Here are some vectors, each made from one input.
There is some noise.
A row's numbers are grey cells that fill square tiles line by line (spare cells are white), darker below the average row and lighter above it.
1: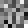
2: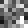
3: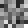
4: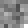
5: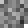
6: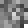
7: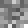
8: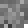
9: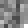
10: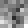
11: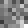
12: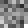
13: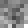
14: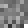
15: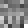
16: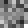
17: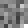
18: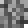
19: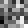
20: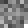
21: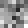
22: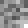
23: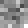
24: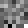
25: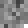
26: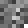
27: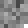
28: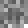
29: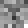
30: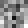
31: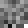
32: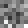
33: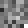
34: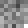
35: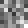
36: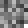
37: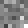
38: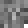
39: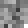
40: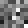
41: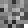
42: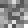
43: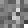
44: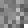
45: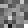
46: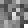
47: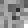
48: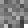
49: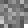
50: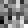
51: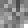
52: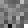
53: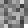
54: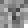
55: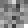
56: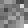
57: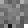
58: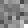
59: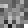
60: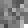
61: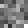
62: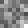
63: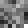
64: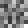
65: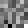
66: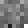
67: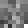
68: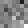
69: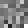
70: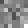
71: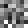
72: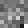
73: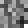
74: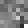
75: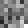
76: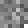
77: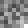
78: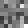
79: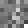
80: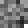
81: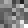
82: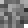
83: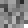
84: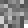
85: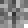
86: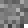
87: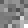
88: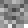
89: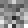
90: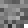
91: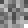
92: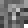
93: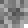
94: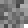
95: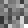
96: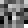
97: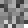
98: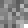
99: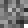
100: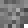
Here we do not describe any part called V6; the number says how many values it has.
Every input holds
either a point on an 8-point line and a value of V6, or a node of an 8-node tree.
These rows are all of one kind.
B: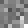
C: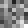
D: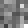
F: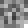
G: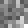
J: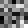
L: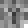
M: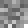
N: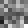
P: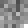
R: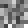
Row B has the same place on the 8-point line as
G and R.
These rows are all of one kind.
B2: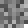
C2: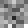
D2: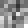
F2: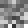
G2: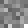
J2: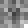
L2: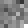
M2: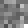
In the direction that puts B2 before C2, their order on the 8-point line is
L2, D2, B2, M2, F2, G2, C2, J2.
